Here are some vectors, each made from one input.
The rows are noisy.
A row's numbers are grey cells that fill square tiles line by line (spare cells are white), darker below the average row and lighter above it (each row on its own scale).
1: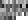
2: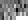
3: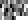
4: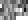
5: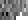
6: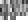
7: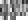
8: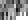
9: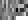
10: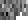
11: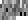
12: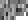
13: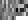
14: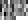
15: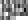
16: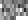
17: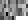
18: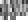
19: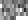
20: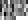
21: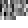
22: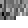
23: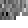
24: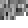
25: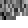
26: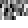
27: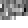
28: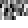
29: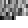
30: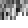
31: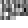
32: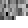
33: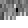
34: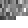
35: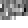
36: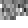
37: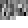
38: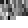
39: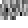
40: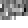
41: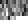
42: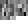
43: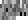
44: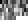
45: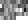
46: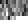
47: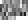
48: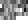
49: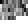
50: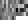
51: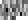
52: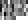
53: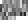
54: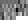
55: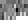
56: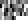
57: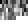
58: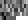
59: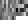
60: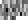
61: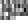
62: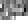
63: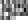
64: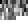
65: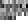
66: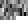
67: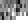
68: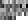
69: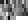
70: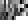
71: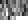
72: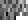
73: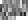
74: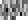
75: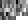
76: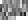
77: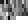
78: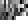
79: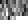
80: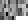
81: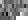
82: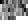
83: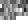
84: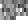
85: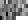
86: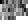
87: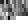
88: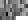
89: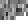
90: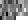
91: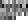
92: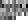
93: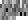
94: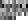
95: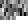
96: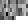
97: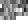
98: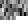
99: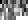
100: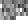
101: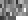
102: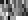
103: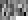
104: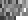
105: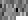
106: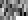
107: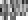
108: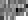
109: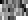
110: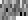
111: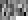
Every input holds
either four true/false values, or a list of up to two points on an 8-point circle.
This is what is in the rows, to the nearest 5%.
About 60% of them hold four true/false values. The rest are lists of up to two points on an 8-point circle: about 5% of all rows are empty, 15% hold one and 20% two.
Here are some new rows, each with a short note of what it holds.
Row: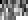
four true/false values
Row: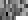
a list of one item
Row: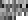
the empty list
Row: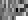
a list of one item
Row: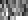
four true/false values
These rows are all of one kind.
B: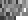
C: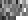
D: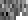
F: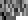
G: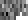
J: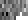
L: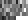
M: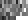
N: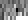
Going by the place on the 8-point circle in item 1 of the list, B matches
C, L and M.
